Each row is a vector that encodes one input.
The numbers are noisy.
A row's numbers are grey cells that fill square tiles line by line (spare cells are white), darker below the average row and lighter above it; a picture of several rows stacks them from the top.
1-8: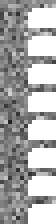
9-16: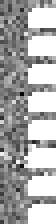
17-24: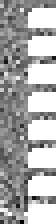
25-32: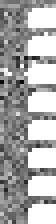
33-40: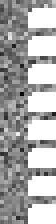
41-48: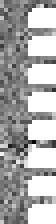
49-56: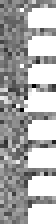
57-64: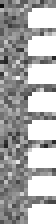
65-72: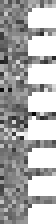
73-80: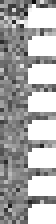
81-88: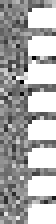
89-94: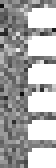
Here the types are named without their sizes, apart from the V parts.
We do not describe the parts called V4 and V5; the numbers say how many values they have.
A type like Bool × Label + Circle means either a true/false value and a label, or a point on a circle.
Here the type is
((Bool × Bool × Bool × Bool + Unit) × V5 + Unit) × V4 + Line × Line.
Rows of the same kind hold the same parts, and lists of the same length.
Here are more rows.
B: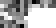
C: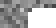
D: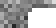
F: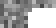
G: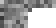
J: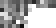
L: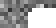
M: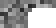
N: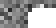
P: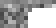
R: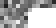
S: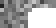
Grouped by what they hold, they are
B, J
C, D, F, G, P, S
L, M, N
R

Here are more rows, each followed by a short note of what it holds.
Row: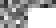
a value of V4
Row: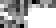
a point on each of two lines
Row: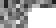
a value of V4
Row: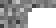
four true/false values, a value of V4 and a value of V5
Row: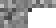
four true/false values, a value of V4 and a value of V5
